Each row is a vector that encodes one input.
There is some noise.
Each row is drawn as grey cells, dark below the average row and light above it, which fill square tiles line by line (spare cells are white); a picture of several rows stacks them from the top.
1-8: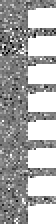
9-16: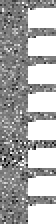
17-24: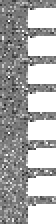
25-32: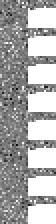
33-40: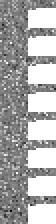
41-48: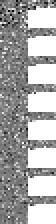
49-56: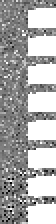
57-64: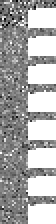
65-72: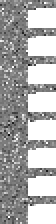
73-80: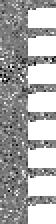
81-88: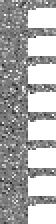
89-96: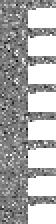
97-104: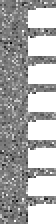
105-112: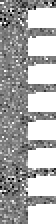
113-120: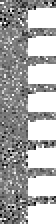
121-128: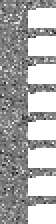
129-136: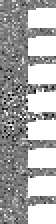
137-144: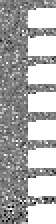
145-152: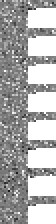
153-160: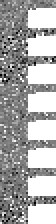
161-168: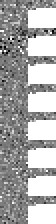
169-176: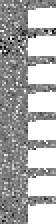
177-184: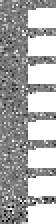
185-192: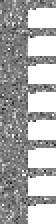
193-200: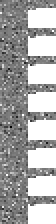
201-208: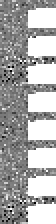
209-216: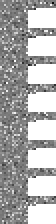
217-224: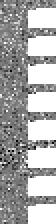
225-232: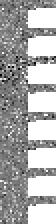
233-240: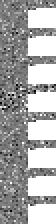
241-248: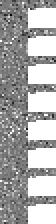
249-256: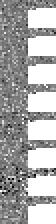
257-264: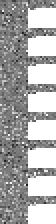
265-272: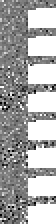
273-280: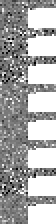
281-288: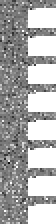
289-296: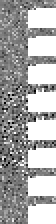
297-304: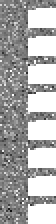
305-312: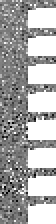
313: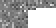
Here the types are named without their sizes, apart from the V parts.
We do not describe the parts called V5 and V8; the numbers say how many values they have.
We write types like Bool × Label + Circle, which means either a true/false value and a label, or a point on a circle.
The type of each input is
(Circle + Line) × V8 + V5.
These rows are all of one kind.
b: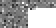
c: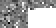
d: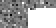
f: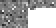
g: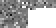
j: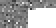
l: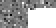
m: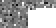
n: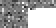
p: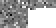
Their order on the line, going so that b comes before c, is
m, g, p, b, j, d, l, f, n, c.
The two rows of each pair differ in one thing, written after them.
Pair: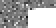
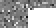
the place on the line
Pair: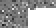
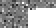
the value of V8
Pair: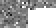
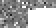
the place on the line
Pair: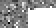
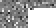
the value of V8
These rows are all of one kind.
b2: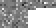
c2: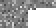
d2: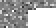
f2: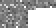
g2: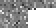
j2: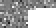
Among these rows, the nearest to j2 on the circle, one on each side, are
f2 and g2.
